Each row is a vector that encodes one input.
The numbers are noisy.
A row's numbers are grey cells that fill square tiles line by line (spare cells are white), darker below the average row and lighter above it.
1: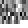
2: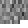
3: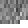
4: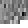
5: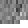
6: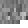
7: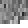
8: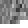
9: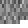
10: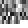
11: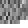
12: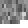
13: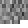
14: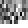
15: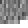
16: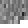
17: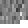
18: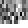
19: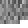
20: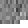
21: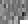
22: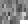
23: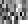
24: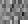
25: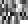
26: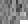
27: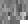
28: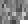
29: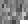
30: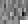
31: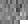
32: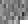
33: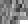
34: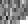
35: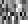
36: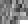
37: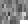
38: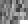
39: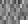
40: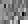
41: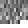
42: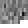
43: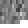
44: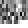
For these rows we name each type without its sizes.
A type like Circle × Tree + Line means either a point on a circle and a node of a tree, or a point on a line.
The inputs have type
List(Line).
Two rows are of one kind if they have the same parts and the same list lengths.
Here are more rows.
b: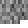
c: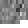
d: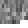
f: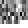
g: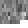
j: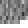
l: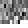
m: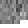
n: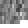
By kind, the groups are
b, j, l
c, d, g, m, n
f

